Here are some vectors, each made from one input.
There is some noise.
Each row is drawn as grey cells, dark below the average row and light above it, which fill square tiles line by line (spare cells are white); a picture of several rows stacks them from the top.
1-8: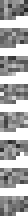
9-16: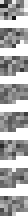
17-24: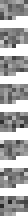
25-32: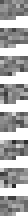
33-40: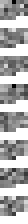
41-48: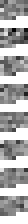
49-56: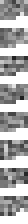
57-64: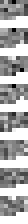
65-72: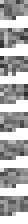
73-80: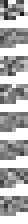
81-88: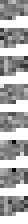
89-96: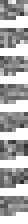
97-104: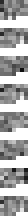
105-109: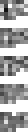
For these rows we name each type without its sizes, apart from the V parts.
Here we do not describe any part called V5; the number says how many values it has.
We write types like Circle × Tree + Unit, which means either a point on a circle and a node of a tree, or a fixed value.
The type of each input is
Bool × (Tree + V5).
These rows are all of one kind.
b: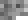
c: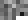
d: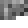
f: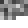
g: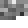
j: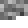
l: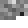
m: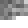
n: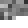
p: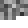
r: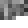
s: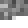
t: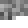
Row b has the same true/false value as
c, f, m and p.
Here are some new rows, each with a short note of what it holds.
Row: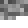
a node of a tree and a true/false value
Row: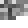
a true/false value and a value of V5
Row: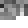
a true/false value and a value of V5
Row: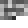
a true/false value and a value of V5
